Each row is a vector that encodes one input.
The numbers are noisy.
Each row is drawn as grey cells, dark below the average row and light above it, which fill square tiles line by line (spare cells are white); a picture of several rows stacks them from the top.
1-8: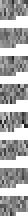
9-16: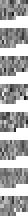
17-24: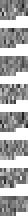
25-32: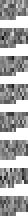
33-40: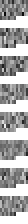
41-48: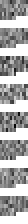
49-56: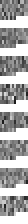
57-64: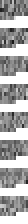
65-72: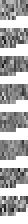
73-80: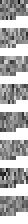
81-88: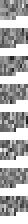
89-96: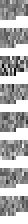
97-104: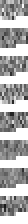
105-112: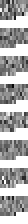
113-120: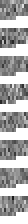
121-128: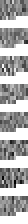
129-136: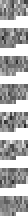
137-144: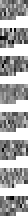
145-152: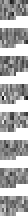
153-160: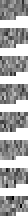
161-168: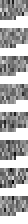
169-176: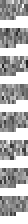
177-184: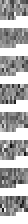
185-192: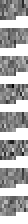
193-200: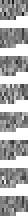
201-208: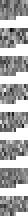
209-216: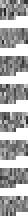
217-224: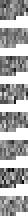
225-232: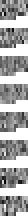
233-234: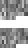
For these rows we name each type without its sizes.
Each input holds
either a point on a line, or three true/false values.
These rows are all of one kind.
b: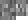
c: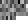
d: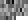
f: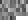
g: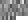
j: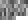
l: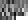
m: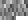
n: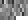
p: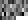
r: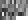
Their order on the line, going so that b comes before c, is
n, p, d, j, l, b, r, m, g, c, f.
